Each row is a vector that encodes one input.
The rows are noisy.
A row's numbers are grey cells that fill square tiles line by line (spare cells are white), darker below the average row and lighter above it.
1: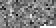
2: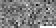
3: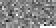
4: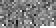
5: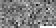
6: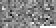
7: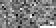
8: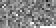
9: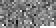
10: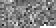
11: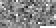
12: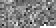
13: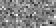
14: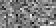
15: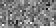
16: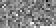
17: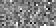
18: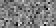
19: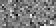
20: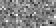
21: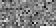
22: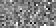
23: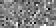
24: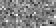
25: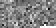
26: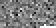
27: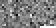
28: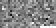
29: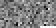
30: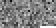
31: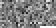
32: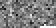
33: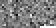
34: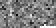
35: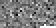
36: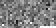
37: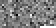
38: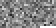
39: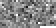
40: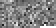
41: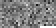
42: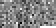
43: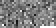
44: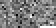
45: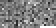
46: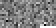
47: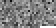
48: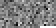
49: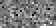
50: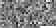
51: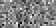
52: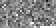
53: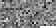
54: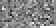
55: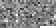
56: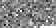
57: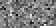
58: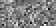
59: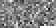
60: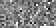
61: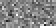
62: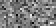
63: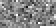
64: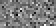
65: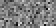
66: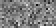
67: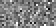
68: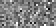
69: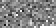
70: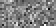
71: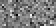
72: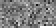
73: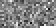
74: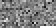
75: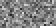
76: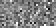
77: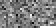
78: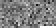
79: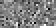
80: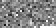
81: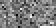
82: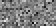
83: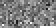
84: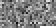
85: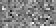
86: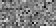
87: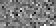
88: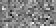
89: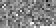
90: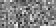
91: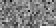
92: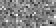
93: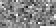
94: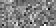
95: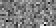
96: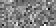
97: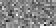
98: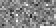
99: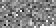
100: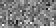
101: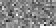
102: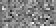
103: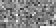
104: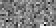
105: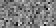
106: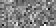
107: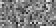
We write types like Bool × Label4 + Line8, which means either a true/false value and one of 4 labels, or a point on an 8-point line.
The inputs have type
Bool × (Line6 + Line9).
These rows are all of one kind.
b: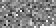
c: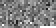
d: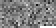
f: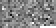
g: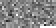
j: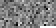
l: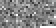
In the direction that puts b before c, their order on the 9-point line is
b, c, f, g, j, d, l.
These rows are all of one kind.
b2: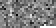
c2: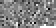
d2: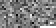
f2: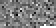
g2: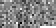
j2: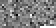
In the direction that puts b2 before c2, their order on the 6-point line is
g2, d2, b2, j2, f2, c2.
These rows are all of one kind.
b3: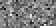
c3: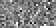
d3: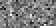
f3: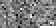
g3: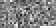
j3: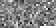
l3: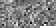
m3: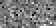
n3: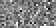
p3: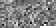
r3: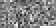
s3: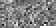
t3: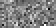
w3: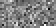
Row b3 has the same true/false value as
d3, f3 and m3.
